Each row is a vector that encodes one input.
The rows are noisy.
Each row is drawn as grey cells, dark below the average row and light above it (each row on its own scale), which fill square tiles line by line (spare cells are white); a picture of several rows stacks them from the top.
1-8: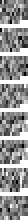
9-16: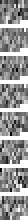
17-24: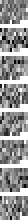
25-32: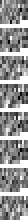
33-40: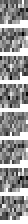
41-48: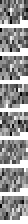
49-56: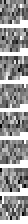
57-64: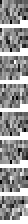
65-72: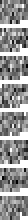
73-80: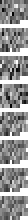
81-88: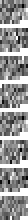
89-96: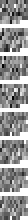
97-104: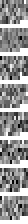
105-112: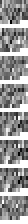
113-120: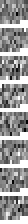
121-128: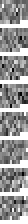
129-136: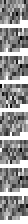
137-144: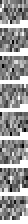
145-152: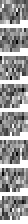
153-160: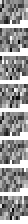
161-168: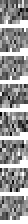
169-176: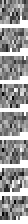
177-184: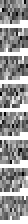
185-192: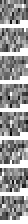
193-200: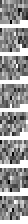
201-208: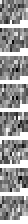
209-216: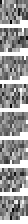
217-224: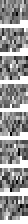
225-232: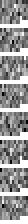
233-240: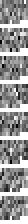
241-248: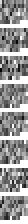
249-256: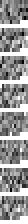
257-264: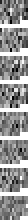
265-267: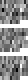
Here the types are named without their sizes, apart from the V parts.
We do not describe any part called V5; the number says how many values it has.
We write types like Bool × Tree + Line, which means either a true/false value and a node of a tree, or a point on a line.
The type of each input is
Bool × Bool × Bool × Bool × Line + List(V5) × Tree.
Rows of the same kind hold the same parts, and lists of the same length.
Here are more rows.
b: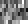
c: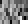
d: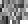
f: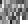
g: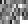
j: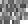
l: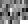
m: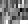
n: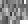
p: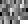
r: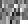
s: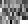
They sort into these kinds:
b, m
c, l, p
d, j, n
f, r, s
g

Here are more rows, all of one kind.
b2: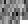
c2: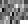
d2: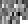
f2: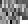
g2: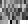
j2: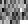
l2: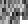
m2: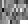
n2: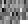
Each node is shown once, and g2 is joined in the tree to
c2 and j2.
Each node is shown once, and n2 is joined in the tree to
b2.
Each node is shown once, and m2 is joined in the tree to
d2.
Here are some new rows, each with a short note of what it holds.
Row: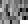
a node of a tree, together with a list of one item
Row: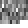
a node of a tree, together with a list of three items
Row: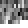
a node of a tree, together with the empty list
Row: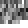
a node of a tree, together with the empty list
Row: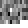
a node of a tree, together with a list of one item
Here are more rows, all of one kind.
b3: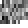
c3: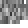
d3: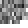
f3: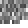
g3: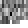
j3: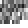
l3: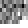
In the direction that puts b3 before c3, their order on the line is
b3, g3, c3, l3, d3, j3, f3.
